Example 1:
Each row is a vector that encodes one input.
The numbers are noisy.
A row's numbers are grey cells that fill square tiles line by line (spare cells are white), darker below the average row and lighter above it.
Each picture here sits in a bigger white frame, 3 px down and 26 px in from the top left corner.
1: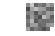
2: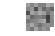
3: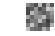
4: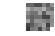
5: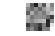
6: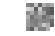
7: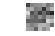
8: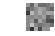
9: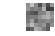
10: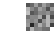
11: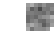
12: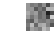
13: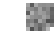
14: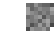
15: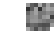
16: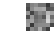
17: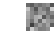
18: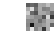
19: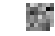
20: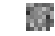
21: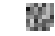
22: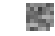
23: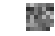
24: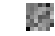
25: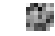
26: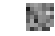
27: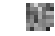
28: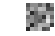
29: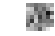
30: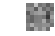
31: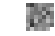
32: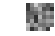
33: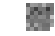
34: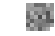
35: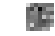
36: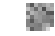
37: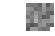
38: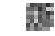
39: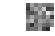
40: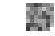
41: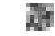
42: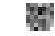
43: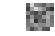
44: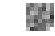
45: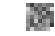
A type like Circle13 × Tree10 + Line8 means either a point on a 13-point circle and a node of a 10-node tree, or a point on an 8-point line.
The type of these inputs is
Tree10.
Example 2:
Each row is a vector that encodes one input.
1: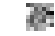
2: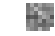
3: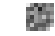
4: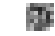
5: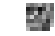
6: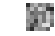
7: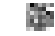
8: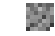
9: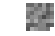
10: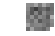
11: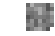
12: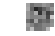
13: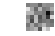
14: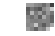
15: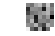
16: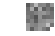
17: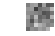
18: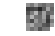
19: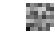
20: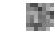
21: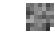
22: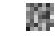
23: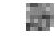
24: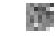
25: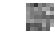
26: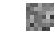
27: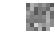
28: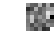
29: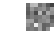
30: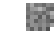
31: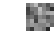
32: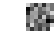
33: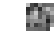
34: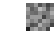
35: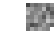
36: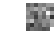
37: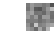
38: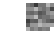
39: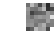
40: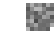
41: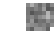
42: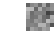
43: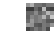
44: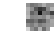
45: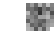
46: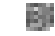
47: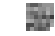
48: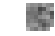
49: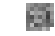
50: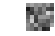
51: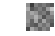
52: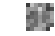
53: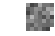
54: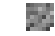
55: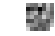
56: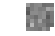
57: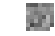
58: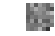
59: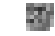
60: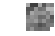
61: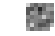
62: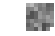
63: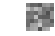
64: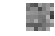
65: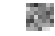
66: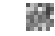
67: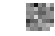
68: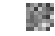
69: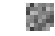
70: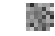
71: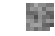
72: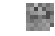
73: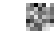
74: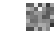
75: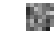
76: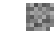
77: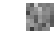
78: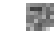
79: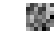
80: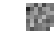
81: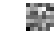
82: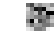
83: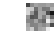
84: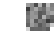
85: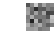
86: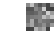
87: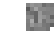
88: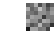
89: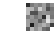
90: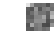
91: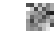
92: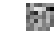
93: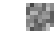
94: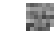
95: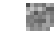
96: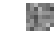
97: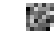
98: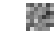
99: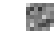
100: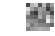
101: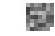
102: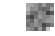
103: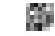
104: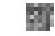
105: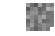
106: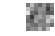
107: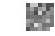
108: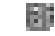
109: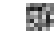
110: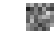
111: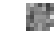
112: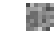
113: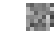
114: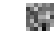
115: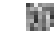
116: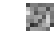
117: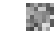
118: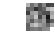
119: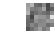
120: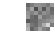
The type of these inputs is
Tree15.
